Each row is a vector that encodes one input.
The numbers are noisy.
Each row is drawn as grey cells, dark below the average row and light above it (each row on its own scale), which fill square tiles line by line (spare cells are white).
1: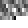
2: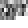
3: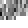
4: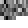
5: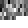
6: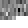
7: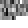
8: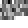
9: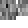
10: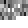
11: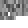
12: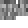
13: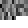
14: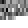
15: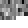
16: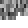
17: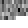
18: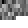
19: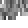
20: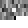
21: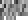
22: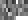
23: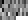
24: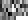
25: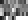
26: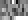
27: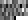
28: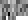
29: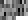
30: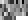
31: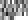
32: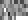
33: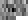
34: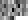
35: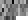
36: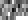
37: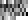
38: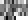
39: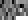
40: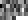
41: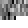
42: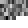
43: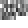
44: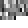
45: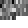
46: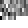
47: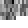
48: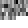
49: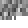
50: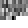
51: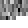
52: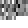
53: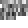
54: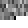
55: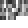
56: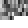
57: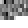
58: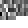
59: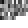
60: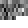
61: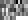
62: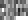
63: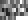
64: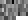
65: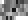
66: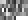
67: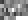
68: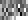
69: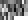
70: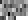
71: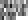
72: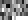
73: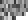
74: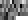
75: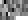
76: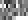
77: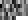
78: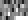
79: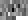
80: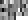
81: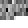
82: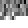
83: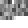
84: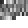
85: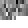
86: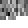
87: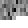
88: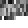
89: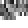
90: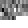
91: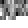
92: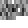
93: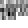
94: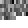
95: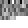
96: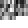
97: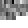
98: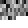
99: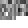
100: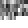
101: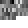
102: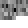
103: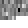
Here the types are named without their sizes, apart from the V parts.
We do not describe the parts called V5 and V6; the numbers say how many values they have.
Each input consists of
a point on a line and a value of V5, together with either a node of a tree, or a value of V6.
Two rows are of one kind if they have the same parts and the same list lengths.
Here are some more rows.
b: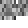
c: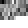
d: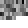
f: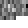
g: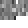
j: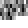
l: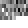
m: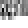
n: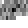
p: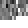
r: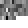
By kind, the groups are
b, j, l, m, n
c, d, f, g, p, r

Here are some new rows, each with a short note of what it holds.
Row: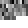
a point on a line, a node of a tree and a value of V5
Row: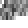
a point on a line, a value of V5 and a value of V6
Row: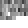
a point on a line, a node of a tree and a value of V5
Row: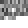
a point on a line, a value of V5 and a value of V6
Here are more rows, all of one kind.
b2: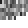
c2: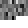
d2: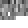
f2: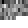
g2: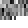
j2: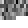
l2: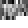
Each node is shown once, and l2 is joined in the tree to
c2, f2 and g2.
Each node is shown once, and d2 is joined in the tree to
f2.
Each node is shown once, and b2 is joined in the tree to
g2.
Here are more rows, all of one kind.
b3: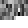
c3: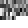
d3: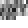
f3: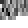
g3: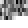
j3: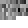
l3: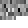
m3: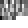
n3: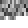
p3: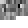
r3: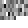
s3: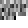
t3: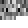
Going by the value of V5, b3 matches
c3, g3, j3 and p3.
